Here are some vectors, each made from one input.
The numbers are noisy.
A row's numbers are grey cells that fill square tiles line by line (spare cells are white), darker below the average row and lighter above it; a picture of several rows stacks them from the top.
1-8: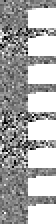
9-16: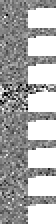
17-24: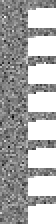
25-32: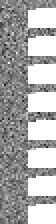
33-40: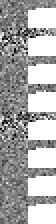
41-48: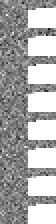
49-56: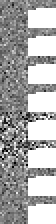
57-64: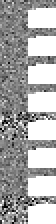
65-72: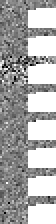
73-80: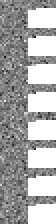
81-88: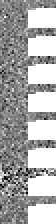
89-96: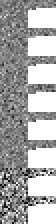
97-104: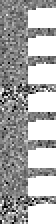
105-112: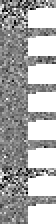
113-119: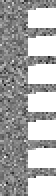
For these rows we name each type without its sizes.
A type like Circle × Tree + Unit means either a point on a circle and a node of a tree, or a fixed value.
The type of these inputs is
Label + Line × List(Circle).
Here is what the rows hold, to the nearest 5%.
About 15% of them hold a label. The rest hold a point on a line, together with a list of points on a circle.
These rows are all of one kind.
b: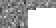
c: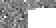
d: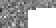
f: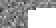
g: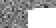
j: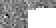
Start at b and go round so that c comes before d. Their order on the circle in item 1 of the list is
b, j, g, c, d, f.
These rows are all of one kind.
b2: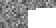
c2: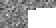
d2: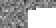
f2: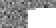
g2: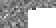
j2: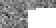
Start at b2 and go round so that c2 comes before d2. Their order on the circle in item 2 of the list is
b2, g2, f2, c2, j2, d2.
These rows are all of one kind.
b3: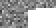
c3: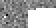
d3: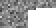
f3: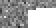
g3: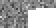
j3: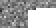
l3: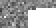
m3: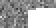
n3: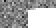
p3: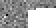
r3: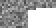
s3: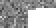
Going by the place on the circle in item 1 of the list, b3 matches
g3, m3 and s3.
